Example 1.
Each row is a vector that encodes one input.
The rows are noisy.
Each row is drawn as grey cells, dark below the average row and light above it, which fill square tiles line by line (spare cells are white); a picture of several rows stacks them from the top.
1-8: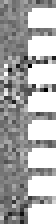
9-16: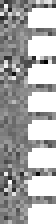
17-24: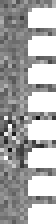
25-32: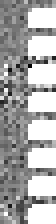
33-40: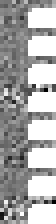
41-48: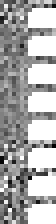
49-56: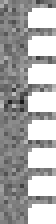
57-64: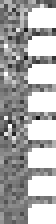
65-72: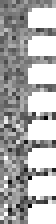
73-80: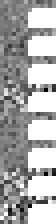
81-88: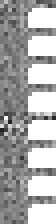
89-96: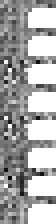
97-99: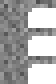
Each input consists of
either a point on a 5-point circle, or a point on an 8-point circle and a true/false value.
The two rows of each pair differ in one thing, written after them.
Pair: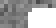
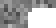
the true/false value
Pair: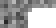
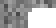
the place on the 8-point circle
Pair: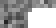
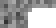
the place on the 8-point circle
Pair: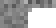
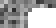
the place on the 8-point circle
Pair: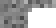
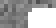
the place on the 8-point circle
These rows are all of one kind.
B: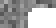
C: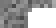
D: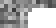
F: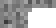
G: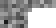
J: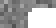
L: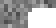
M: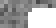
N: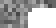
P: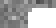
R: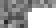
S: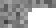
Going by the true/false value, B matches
C, J, M and P.
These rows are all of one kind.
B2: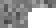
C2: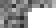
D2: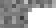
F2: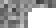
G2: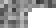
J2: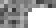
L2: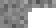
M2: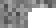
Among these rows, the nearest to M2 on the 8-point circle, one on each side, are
B2 and F2.
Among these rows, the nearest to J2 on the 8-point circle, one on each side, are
B2 and C2.
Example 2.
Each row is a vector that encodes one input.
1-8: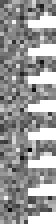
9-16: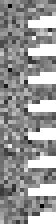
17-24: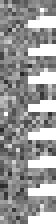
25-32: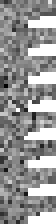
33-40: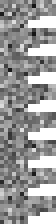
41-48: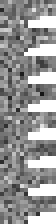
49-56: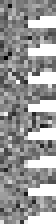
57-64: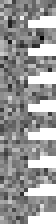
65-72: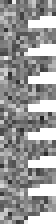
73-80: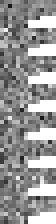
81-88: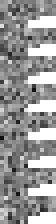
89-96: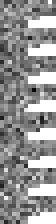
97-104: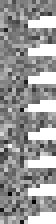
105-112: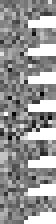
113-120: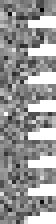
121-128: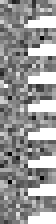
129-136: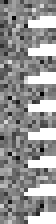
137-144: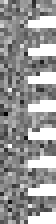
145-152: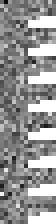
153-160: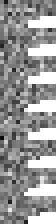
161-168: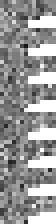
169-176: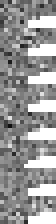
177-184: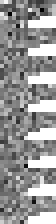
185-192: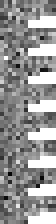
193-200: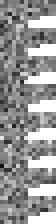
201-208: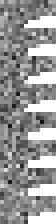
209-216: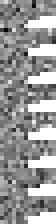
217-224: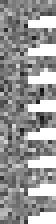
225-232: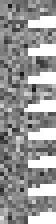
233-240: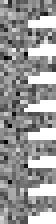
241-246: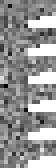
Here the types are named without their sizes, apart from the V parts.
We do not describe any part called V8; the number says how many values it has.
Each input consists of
a value of V8, together with either a point on a line, or four true/false values.
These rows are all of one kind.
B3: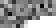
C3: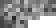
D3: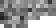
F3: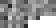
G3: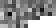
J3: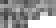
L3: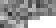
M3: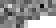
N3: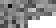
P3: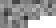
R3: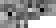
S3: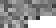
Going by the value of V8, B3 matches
J3, M3 and P3.
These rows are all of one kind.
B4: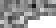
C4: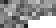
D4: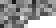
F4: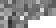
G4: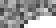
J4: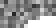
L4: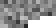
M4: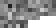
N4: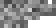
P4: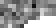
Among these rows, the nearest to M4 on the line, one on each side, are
F4 and J4.
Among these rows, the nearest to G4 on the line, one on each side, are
J4 and P4.
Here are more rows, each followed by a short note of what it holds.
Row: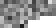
a point on a line and a value of V8
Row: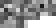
four true/false values and a value of V8
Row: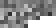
four true/false values and a value of V8
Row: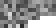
a point on a line and a value of V8
